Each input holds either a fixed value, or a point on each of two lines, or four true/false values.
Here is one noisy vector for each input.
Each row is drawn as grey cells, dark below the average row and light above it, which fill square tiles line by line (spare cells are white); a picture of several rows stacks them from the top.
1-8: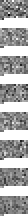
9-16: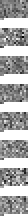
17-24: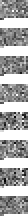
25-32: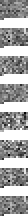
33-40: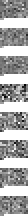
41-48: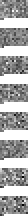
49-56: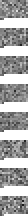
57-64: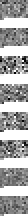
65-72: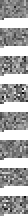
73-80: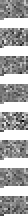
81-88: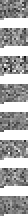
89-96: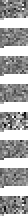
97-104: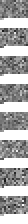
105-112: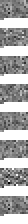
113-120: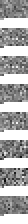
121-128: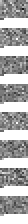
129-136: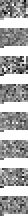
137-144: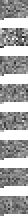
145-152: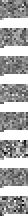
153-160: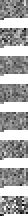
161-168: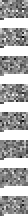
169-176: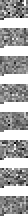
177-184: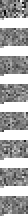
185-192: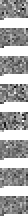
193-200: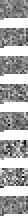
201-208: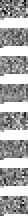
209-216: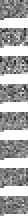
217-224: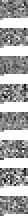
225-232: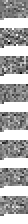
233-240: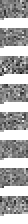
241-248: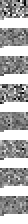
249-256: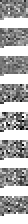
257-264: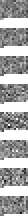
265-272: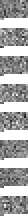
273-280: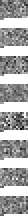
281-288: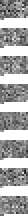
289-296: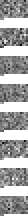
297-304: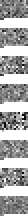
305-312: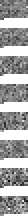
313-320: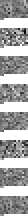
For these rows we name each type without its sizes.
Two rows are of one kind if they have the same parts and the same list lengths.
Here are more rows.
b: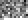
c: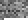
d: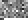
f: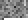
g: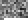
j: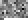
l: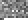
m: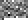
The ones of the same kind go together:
b, d, g, j, l
c, f
m

